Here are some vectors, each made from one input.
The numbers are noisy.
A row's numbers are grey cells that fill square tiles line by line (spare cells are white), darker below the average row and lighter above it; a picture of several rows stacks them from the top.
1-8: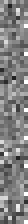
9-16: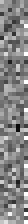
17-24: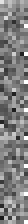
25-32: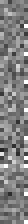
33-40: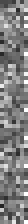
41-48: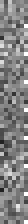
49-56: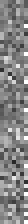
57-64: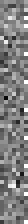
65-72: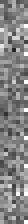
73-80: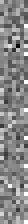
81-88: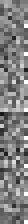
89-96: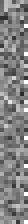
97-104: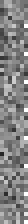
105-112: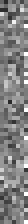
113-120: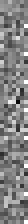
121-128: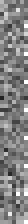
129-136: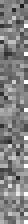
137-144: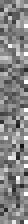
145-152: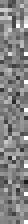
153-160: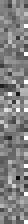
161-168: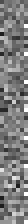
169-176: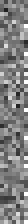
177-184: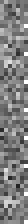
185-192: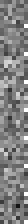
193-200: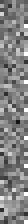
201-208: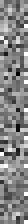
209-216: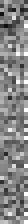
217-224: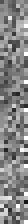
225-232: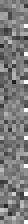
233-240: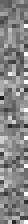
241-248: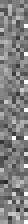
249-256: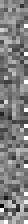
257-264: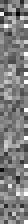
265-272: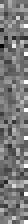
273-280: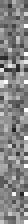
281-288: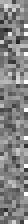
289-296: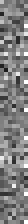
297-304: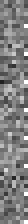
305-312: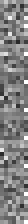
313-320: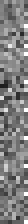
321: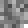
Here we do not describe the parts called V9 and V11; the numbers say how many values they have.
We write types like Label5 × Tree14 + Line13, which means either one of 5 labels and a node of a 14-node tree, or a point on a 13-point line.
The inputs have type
Bool × V11 + Line3 × Line6 + Line7 × Line7 + V9 × V9.
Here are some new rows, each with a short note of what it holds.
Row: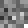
a point on each of two 7-point lines
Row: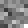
a point on each of two 7-point lines
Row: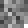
a point on each of two 7-point lines
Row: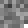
a true/false value and a value of V11
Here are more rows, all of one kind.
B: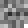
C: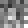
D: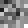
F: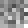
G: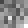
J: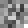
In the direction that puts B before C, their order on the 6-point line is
B, D, J, G, F, C.
